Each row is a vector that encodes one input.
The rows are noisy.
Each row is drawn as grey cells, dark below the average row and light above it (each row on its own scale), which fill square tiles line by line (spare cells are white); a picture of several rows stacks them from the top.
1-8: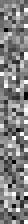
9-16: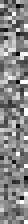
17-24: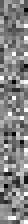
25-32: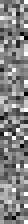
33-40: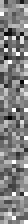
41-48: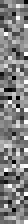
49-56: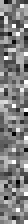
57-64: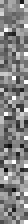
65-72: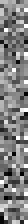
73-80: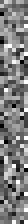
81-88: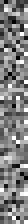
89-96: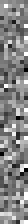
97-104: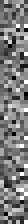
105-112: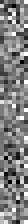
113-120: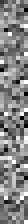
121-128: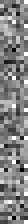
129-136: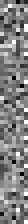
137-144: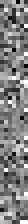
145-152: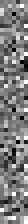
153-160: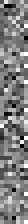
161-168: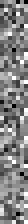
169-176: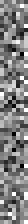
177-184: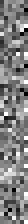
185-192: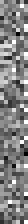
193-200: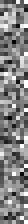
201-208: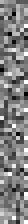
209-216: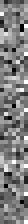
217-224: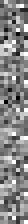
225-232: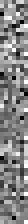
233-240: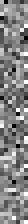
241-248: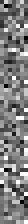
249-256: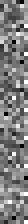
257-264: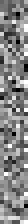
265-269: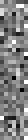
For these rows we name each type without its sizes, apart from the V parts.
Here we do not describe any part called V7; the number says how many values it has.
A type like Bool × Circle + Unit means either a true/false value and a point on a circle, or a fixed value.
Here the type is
Bool × Bool × Bool × (Circle + V7).
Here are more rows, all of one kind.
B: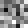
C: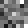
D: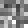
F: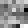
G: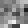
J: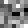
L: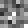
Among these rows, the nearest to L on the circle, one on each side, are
C and D.
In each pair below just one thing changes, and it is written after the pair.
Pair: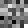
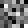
the value of V7
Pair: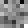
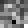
the value of V7
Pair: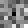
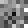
the value of V7
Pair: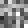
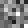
the value of V7
